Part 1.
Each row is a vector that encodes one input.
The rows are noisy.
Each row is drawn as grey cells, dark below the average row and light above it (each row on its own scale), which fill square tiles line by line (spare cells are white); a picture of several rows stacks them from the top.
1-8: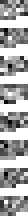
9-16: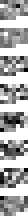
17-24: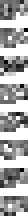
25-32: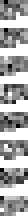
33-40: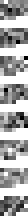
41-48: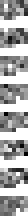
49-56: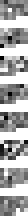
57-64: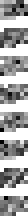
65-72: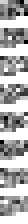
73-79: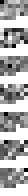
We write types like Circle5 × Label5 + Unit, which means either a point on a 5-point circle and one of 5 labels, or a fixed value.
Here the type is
Label8.
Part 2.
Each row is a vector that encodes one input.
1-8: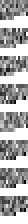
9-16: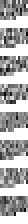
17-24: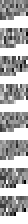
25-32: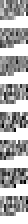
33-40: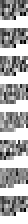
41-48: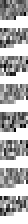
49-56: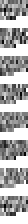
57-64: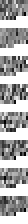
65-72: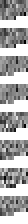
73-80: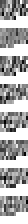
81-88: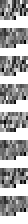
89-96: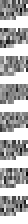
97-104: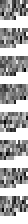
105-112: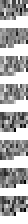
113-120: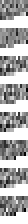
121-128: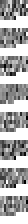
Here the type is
Circle11.
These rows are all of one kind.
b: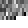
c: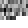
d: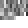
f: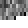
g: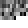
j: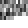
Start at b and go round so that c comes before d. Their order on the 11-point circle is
b, c, d, j, g, f.
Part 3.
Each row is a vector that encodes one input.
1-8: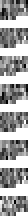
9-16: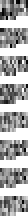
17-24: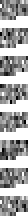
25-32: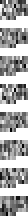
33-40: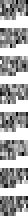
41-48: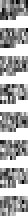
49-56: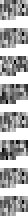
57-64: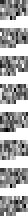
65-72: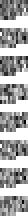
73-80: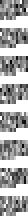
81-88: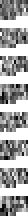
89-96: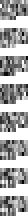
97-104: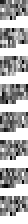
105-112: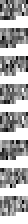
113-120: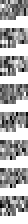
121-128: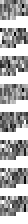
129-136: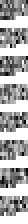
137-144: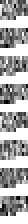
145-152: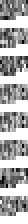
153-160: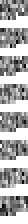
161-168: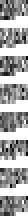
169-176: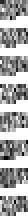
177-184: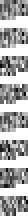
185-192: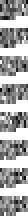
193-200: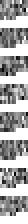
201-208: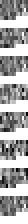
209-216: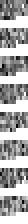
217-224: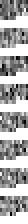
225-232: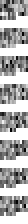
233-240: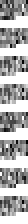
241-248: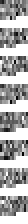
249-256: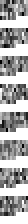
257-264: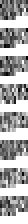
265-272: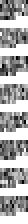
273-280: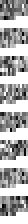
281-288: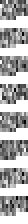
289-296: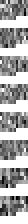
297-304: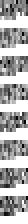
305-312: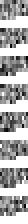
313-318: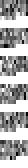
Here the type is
Line15.
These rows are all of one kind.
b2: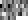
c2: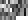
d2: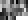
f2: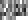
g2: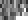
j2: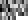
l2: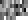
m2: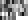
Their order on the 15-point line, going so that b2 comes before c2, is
m2, j2, b2, g2, d2, c2, l2, f2.
